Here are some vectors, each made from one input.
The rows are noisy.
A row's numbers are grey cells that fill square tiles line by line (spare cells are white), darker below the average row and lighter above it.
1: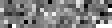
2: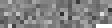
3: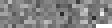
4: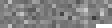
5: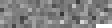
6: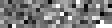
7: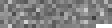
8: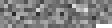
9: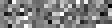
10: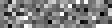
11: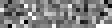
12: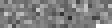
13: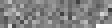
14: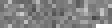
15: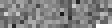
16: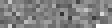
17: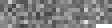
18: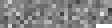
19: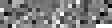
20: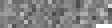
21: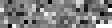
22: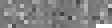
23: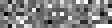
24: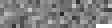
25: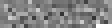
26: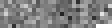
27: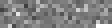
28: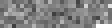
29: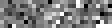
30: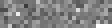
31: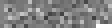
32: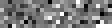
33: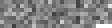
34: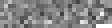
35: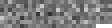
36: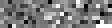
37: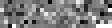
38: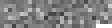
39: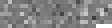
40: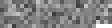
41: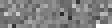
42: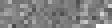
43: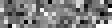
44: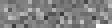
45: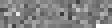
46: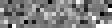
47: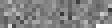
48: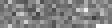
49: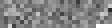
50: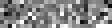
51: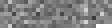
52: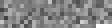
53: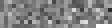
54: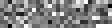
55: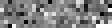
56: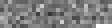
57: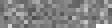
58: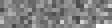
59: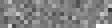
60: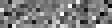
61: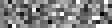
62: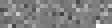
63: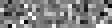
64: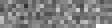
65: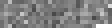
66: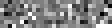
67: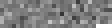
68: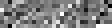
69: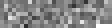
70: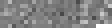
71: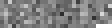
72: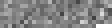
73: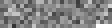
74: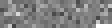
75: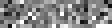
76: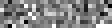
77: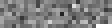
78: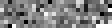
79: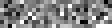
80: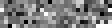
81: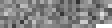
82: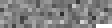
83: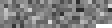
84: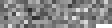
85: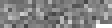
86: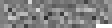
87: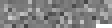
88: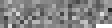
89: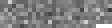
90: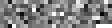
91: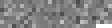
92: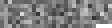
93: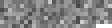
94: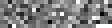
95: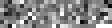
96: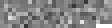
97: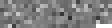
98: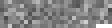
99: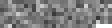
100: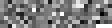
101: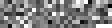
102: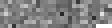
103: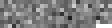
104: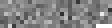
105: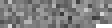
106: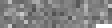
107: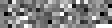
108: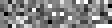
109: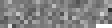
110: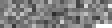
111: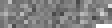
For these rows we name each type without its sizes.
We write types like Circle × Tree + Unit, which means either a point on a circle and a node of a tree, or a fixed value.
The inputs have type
Circle + List(Line).
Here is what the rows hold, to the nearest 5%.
About 30% of them hold a point on a circle. The rest are lists of points on a line.
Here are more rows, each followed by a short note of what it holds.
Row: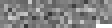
the empty list
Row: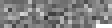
the empty list
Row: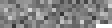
the empty list
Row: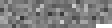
a list of one item
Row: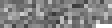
the empty list
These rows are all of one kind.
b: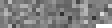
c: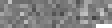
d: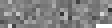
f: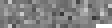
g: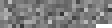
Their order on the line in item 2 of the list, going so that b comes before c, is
b, g, d, f, c.
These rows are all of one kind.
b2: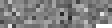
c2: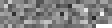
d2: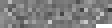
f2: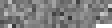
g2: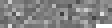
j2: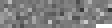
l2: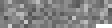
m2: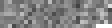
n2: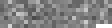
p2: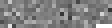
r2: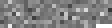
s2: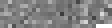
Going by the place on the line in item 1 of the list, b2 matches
f2, g2, p2 and r2.
